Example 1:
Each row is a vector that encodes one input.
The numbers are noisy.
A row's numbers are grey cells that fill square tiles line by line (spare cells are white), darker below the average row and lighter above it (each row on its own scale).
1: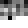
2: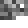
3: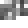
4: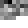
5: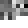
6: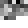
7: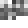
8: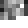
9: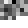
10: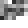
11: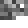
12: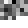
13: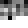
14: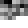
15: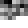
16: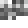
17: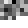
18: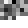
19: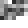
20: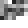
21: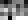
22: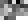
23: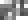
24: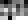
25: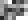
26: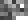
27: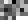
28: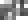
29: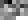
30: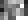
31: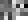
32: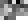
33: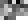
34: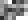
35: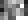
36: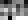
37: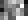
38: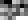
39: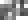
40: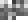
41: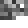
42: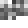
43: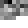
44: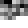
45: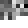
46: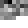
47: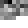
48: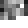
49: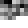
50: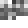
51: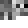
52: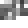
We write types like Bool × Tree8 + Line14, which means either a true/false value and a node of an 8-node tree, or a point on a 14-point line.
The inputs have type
Line11.
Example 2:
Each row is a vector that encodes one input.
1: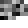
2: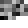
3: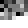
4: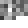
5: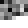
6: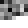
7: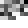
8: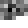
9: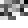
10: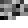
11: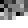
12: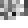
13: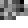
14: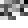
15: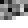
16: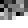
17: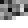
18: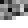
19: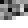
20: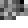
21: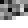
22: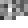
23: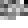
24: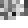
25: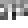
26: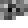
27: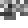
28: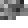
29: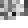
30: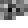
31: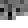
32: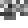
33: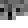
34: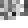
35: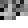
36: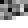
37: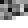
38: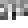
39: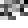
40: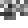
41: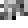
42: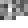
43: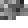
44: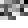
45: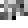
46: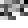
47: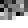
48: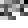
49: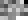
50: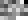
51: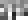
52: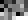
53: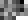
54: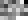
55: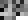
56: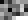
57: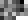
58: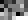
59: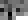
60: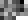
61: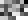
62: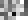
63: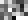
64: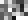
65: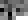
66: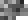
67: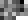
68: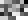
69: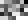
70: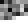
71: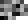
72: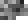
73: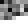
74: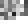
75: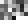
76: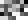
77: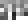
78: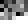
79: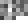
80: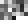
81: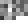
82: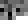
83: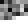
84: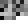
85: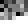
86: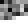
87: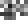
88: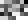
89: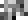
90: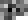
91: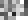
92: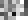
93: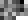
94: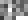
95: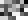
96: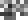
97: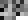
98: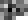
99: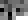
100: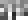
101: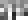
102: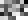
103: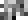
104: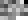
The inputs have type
Bool × Bool × Bool × Bool.
